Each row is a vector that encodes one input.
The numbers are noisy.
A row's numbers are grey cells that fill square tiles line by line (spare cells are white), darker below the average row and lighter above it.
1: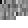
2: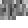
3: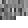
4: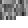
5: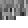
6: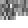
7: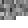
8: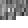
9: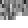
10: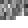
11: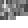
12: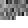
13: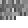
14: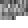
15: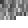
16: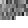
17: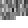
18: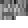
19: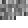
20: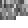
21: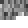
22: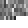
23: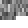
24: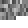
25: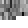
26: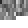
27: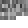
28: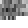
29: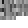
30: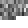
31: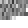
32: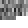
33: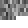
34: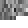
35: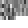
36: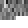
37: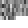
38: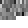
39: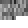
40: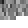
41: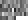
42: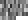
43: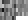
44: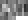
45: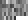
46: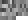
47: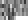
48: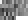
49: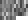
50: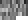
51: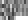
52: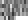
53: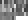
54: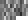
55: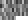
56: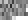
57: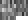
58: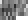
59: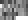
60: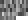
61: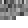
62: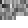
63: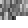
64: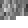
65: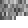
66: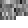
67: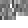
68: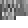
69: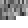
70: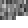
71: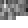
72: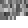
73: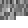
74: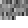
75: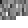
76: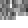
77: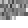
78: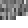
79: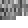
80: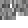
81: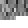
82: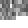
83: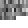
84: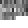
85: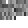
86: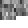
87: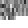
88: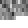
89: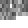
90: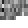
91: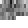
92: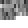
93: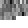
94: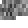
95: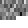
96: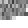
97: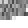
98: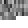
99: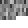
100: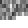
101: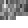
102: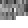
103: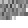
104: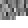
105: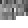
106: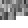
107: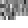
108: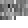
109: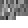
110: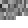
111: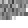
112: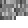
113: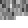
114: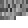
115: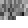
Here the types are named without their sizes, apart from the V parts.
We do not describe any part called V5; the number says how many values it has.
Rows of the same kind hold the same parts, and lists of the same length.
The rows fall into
4 kinds.
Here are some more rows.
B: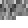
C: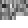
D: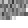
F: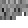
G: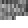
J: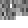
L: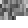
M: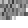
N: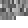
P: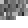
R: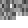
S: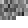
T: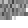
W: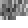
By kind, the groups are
B, F, L, N, P, S, W
C, J, R
D, M, T
G

